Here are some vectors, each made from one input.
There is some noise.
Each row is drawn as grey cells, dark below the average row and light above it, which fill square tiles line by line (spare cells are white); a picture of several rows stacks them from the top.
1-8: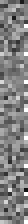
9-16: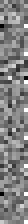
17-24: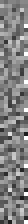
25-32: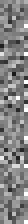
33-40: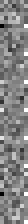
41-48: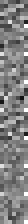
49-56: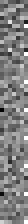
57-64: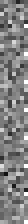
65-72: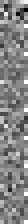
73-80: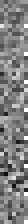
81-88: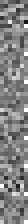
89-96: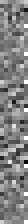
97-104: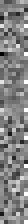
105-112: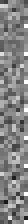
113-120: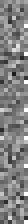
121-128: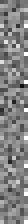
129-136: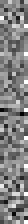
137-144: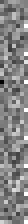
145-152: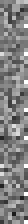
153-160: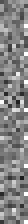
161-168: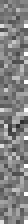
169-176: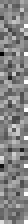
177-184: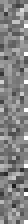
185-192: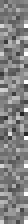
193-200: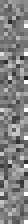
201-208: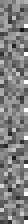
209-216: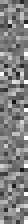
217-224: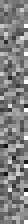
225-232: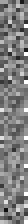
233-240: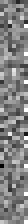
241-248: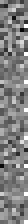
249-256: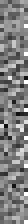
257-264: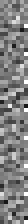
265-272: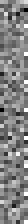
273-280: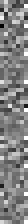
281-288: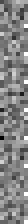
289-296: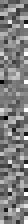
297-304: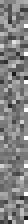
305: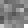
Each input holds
either a point on a 5-point line, or a list of up to two points on an 11-point line.
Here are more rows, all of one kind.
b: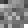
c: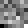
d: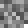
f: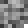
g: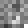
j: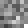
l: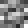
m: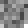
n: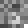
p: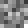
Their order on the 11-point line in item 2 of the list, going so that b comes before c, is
f, b, l, d, c, n, m, g, j, p.
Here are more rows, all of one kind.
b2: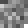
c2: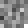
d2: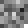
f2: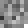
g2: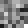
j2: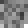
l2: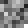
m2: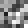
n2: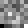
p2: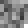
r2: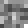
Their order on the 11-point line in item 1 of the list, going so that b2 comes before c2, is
r2, g2, d2, p2, l2, j2, b2, c2, f2, m2, n2.
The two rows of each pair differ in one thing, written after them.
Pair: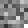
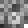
the place on the 11-point line in item 2 of the list
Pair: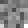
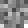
the place on the 11-point line in item 2 of the list
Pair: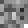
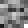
the place on the 11-point line in item 2 of the list
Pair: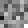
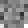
the place on the 11-point line in item 1 of the list
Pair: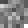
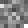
the place on the 11-point line in item 1 of the list
